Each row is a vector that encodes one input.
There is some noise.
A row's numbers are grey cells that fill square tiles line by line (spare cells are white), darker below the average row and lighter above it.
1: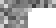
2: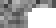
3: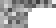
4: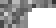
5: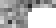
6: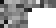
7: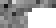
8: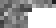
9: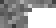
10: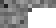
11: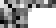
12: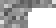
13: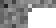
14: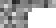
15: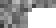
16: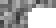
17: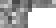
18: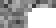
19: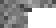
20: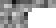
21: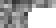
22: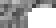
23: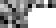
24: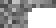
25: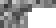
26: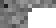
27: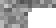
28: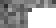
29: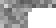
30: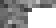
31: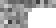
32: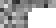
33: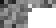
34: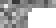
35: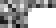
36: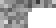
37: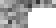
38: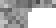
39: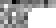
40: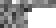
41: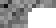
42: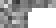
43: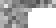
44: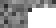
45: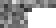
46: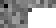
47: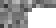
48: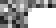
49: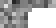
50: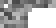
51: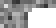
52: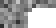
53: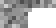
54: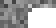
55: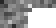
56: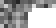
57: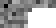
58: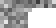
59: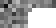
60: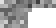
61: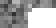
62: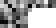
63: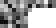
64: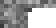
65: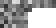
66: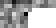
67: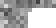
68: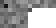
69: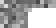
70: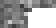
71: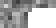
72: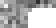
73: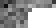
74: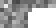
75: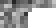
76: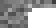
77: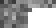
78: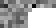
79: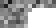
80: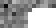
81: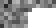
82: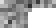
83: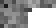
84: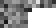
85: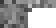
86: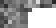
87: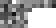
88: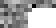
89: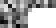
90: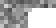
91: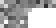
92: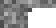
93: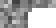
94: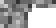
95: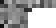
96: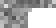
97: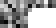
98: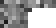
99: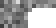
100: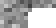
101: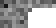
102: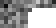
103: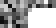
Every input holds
a list of up to two items, each a point on a 5-point line and a true/false value.
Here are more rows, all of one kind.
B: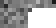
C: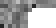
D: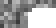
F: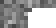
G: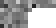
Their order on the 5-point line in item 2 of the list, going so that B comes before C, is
D, F, B, C, G.
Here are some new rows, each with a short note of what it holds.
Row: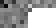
a list of two items
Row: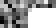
the empty list
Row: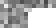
a list of one item
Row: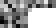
the empty list
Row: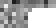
a list of one item
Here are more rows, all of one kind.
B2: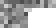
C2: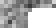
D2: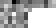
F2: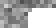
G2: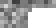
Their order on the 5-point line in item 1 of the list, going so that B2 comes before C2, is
F2, B2, C2, D2, G2.
